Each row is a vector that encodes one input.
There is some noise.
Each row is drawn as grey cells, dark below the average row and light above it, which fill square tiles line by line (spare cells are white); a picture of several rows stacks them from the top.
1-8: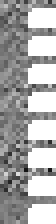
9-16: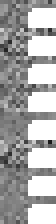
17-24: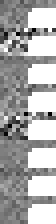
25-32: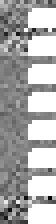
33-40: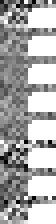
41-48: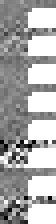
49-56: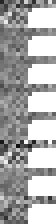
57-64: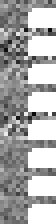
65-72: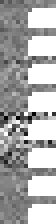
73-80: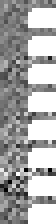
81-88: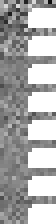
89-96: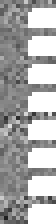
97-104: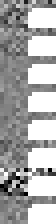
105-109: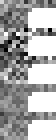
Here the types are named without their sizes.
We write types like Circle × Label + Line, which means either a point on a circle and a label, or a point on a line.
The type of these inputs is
Bool × Tree.
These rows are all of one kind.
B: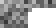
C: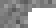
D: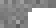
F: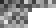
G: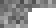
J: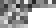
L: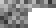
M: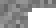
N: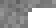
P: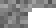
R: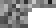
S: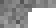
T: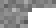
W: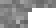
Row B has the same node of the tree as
C, J and S.
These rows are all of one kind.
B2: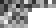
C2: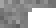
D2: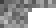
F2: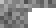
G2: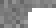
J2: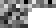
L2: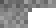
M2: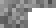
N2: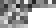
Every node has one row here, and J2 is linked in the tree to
D2, M2 and N2.
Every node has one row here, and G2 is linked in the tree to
N2.
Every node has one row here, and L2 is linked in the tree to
M2.
